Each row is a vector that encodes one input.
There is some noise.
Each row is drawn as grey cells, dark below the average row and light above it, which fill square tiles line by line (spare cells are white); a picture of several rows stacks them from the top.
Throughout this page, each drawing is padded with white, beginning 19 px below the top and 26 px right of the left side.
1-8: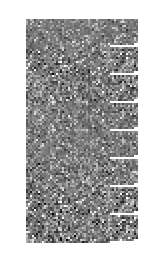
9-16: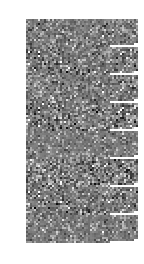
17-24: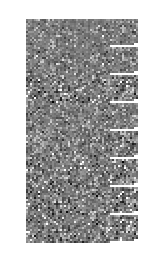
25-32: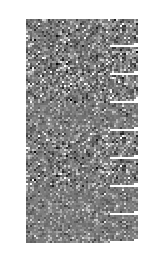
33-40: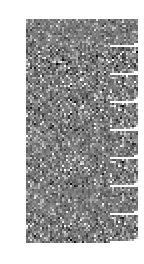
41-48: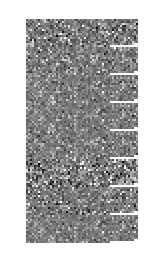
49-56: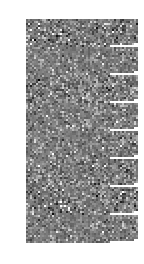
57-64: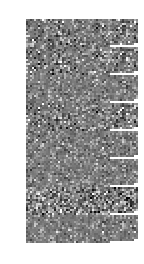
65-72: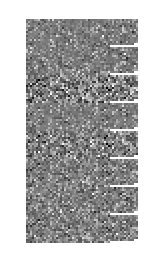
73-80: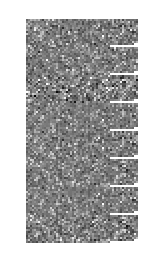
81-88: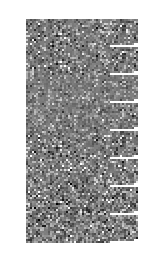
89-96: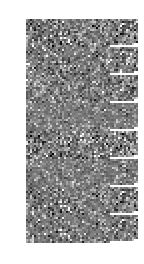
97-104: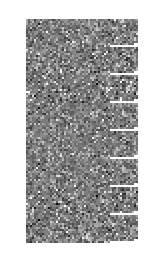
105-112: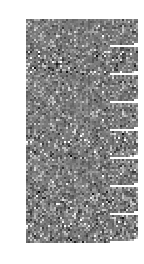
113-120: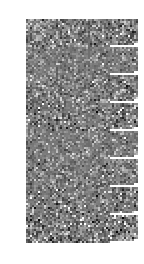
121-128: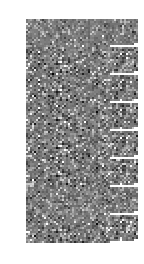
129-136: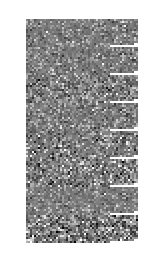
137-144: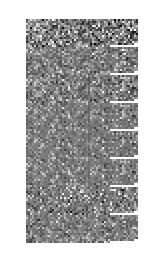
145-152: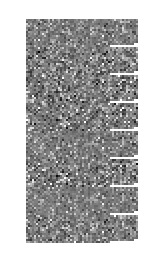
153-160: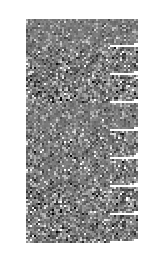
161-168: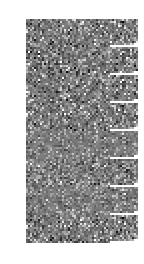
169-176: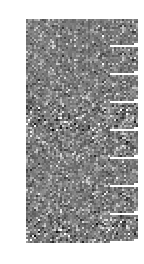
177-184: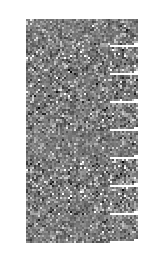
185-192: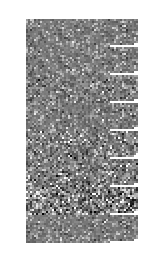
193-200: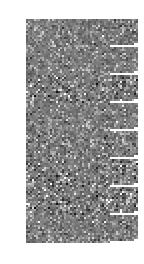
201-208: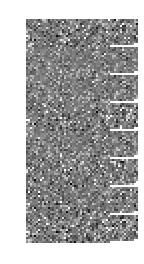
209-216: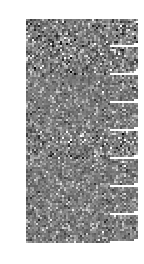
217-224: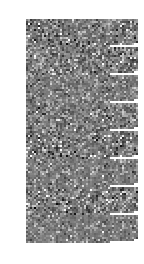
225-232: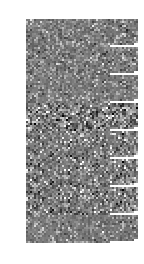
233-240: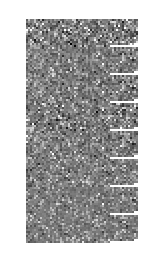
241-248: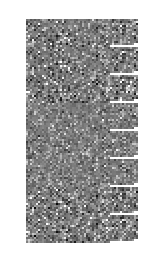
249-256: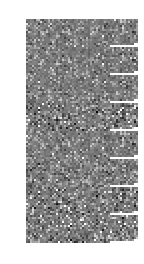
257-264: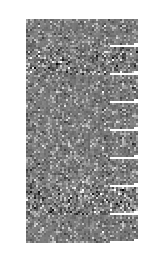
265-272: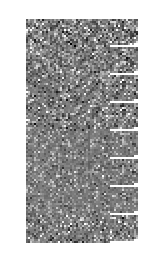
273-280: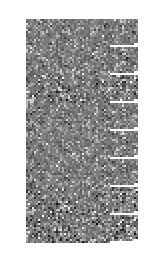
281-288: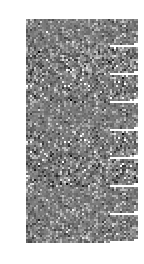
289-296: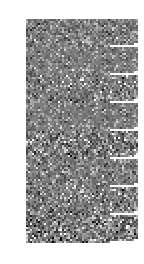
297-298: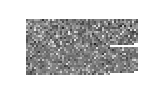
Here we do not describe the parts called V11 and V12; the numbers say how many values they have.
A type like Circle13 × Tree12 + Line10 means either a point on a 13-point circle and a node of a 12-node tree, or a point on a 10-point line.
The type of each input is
Bool × (Line7 + V11) + Line6 + V12.
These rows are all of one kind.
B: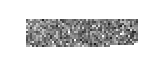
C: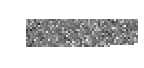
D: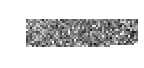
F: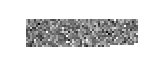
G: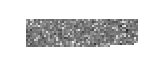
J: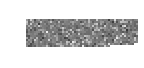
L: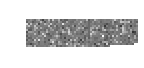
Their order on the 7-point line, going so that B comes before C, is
L, G, B, J, D, C, F.
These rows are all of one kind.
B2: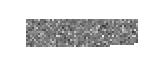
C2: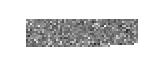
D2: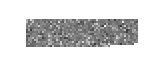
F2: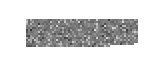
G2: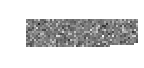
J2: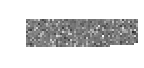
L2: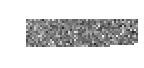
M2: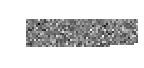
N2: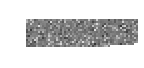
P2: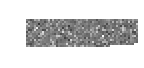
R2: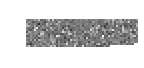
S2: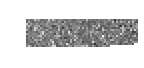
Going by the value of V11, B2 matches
F2, G2 and L2.
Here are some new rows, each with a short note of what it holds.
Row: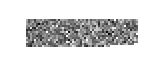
a point on a 7-point line and a true/false value
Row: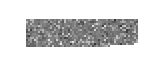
a true/false value and a value of V11
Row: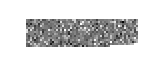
a point on a 6-point line
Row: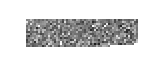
a true/false value and a value of V11
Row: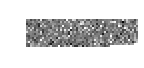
a point on a 6-point line
